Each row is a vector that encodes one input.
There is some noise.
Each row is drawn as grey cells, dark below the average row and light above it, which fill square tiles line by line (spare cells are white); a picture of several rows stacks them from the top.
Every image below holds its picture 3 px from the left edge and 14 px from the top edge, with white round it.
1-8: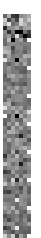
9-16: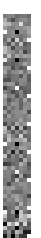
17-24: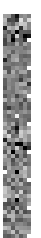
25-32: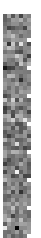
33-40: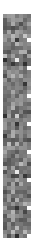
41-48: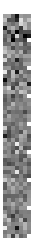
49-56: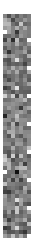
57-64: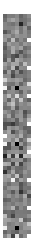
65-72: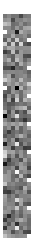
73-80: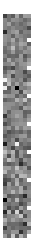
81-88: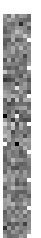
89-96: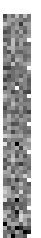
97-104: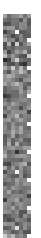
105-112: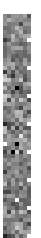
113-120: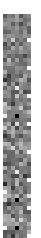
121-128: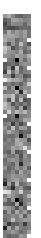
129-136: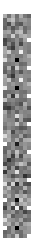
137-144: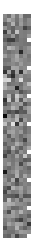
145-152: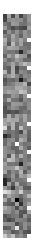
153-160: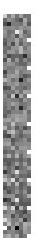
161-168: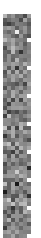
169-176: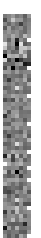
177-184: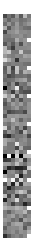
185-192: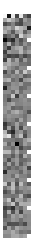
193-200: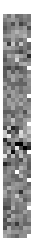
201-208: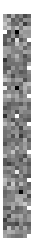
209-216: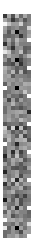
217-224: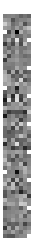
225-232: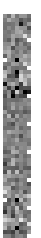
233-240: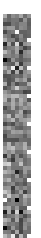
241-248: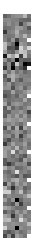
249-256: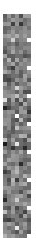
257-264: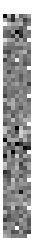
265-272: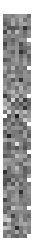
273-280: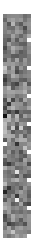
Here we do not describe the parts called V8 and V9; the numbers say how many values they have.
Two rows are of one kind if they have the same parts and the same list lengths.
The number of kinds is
5.
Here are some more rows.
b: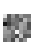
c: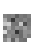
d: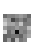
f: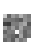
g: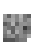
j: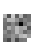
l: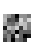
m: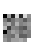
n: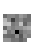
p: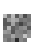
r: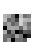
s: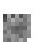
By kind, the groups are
b, f
c, d, n
g, p, s
j, m
l, r

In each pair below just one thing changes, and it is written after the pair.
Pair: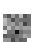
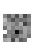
one of the four true/false values
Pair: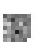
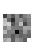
the value of V8
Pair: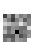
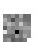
one of the four true/false values
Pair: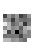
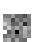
the place on the 7-point line
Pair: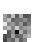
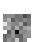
one of the four true/false values
